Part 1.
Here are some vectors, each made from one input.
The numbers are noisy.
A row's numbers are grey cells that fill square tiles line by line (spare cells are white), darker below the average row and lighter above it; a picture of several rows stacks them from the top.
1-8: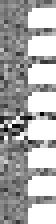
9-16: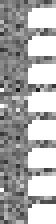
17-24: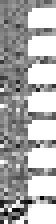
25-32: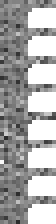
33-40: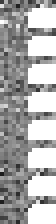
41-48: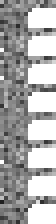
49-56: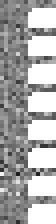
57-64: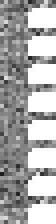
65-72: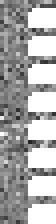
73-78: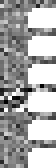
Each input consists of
a list of up to two points on a 7-point line.
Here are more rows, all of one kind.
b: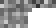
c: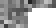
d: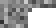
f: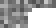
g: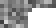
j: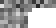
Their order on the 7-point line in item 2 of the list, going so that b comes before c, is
j, d, b, f, g, c.
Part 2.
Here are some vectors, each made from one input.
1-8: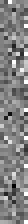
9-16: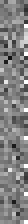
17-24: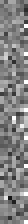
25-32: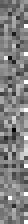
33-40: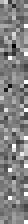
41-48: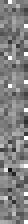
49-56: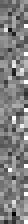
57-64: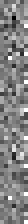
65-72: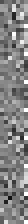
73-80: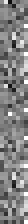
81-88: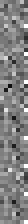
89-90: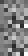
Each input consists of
either one of 5 labels, or a node of a 12-node tree.
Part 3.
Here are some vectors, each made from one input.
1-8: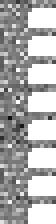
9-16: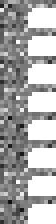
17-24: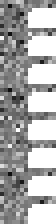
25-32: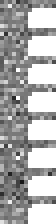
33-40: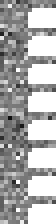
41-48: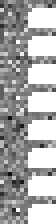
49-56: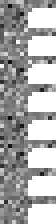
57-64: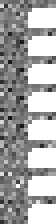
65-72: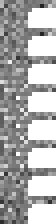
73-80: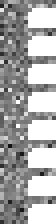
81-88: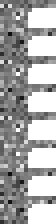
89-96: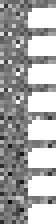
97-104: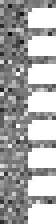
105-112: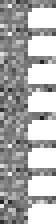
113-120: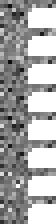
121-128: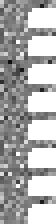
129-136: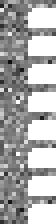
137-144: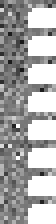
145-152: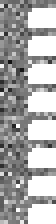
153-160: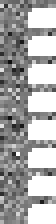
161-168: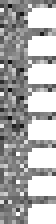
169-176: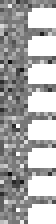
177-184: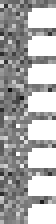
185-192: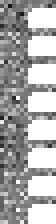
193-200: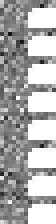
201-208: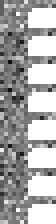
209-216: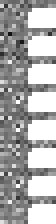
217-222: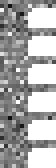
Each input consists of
either a point on a 10-point line, or three true/false values.
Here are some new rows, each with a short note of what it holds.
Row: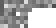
three true/false values
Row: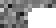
a point on a 10-point line
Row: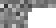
three true/false values
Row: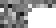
a point on a 10-point line
